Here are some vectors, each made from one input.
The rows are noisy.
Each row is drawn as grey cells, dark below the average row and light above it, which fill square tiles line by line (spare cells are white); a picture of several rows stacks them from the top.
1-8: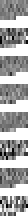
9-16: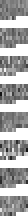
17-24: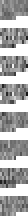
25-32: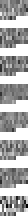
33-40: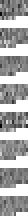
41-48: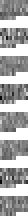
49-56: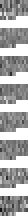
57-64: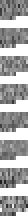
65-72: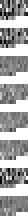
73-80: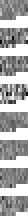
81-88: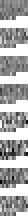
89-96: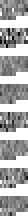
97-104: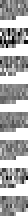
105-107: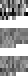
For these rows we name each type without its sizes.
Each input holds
a true/false value, together with either a label, or a point on a line.
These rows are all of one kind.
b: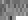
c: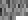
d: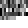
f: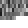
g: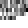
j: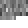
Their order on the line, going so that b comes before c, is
f, b, c, d, g, j.
